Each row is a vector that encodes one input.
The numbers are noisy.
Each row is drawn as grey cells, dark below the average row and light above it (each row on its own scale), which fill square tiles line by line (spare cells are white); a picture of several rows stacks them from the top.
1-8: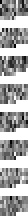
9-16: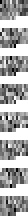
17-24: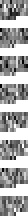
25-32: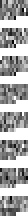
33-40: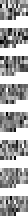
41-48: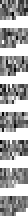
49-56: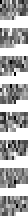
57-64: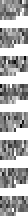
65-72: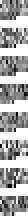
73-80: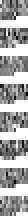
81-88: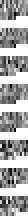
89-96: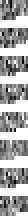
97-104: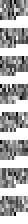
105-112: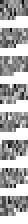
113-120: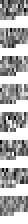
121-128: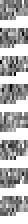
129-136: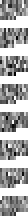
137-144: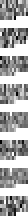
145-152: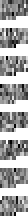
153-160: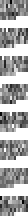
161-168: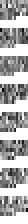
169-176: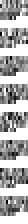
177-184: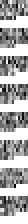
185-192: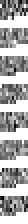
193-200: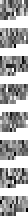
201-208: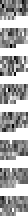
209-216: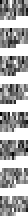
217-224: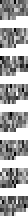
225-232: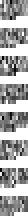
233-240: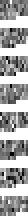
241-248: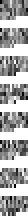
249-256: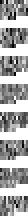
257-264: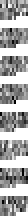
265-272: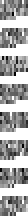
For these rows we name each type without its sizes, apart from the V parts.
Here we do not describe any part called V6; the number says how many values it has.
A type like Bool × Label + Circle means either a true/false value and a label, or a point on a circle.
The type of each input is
List(Label × V6).
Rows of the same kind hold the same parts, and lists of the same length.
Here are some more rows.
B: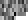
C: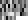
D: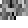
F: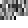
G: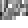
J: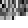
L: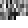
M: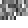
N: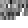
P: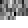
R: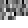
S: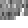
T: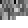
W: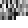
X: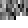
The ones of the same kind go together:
B, C, J, R
D, F, L, M, P, W, X
G, N, S
T

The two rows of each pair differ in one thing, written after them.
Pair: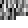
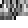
the label in item 1 of the list
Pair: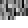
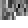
the value of V6 in item 1 of the list
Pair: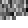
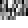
the label in item 1 of the list
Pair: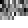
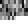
the value of V6 in item 1 of the list
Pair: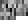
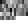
the value of V6 in item 1 of the list
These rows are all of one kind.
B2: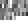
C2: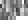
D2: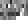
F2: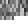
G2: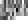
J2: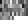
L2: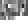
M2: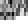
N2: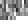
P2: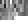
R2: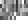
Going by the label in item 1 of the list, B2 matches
C2, D2, M2 and N2.
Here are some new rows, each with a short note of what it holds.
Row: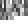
a list of one item
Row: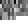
the empty list
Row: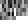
the empty list
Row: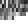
a list of two items
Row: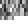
a list of one item
